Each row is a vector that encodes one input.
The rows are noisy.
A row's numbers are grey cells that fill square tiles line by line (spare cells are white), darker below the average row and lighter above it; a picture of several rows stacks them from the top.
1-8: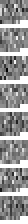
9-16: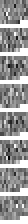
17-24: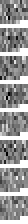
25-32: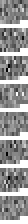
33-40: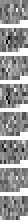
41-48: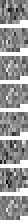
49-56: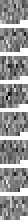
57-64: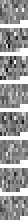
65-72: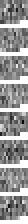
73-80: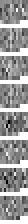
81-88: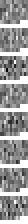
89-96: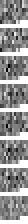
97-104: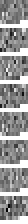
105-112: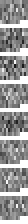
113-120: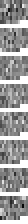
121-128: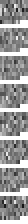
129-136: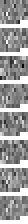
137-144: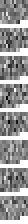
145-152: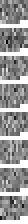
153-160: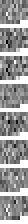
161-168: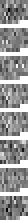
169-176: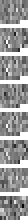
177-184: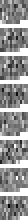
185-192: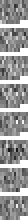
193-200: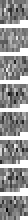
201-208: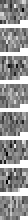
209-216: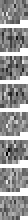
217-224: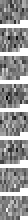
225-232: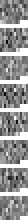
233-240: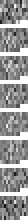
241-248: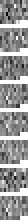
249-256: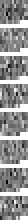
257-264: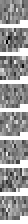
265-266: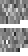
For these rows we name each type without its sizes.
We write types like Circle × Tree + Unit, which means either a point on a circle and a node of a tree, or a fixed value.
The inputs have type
Circle × ((Circle + Unit) × Line + Tree).
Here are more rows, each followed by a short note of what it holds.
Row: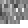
a point on a circle and a point on a line
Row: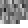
a point on each of two circles and a point on a line
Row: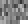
a point on each of two circles and a point on a line
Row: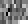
a point on a circle and a node of a tree
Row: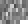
a point on a circle and a point on a line
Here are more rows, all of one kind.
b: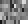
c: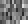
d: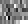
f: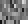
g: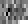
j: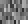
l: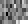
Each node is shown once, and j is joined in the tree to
c, f and l.
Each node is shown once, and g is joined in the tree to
c.
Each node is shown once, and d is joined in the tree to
l.
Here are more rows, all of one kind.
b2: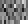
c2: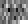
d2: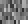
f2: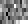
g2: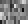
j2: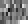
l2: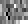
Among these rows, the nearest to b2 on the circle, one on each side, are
c2 and l2.
